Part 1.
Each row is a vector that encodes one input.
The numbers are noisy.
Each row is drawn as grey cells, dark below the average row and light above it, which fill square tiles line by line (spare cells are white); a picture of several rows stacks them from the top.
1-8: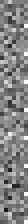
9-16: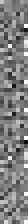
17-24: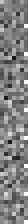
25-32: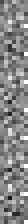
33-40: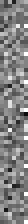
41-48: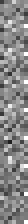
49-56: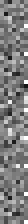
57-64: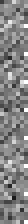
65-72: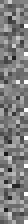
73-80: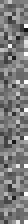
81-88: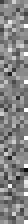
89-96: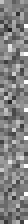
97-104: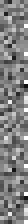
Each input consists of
either a point on a 14-point circle, or a fixed value.
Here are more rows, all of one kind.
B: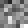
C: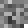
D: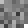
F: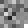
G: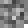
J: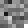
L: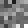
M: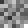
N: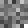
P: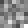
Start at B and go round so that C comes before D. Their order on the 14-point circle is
B, P, M, F, C, G, L, N, D, J.
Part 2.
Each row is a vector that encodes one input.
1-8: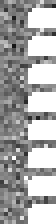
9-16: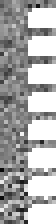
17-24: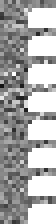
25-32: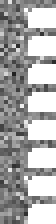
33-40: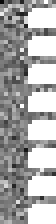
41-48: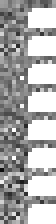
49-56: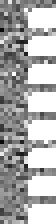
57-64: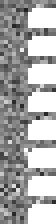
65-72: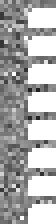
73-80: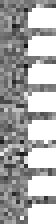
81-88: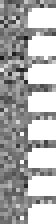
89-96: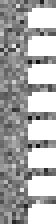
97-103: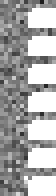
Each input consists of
either a fixed value, or a node of a 14-node tree.
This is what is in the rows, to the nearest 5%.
About 10% of them hold a fixed value. The rest hold a node of a 14-node tree.
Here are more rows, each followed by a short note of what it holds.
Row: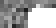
a node of a 14-node tree
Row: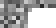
a node of a 14-node tree
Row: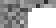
a node of a 14-node tree
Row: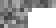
a node of a 14-node tree
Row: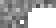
a node of a 14-node tree
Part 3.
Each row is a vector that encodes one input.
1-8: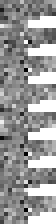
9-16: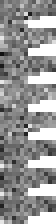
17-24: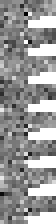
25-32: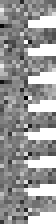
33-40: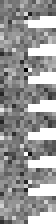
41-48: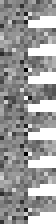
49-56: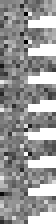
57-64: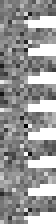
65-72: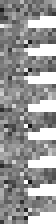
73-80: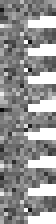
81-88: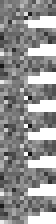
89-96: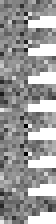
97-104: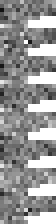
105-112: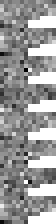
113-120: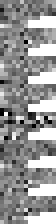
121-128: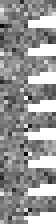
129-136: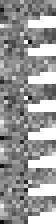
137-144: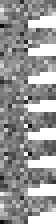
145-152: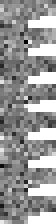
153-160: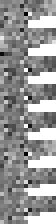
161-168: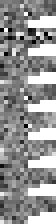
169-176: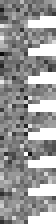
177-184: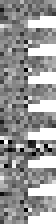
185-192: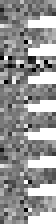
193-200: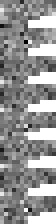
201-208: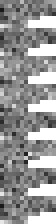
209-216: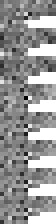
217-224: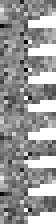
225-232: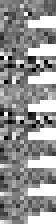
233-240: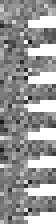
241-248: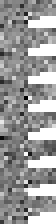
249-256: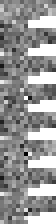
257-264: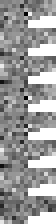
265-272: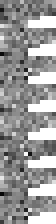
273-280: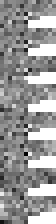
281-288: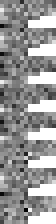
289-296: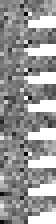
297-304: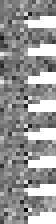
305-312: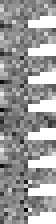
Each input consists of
either a fixed value, or three true/false values.
